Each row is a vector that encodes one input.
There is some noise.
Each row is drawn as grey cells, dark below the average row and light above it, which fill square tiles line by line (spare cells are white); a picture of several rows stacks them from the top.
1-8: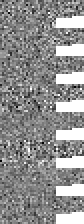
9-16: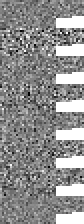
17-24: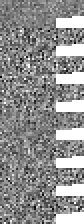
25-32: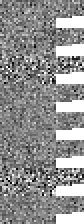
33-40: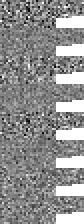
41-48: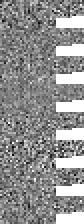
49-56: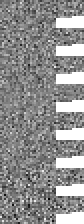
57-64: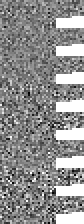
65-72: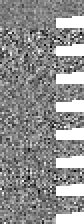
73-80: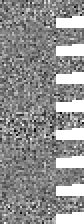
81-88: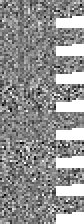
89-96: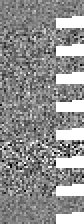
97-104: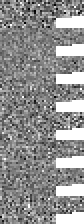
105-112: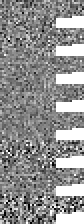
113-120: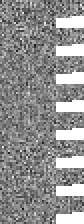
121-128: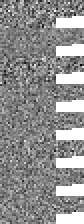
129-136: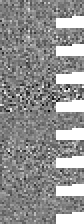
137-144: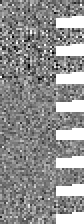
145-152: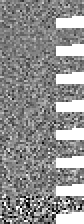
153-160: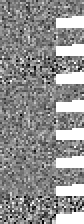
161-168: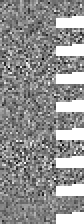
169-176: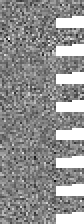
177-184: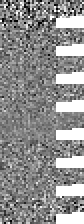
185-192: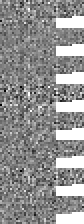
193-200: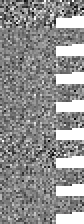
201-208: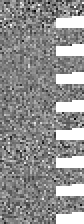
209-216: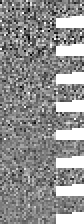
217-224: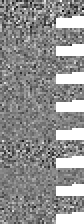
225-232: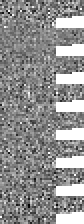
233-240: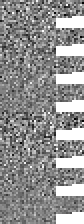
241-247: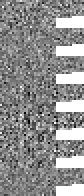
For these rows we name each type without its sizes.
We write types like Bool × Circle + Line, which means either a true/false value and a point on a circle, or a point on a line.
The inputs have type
Bool × Bool × Bool × (Tree + Unit) + Line × Line × Line.
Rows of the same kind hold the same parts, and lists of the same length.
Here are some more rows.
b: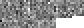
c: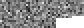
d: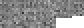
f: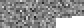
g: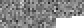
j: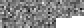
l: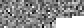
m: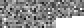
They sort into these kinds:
b, c
d, j
f, g, l, m

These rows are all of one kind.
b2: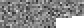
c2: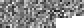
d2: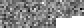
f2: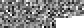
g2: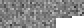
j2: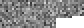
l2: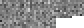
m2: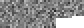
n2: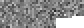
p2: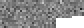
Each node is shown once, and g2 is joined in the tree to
j2 and n2.
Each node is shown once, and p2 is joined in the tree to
c2 and m2.
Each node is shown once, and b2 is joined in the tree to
d2 and f2.
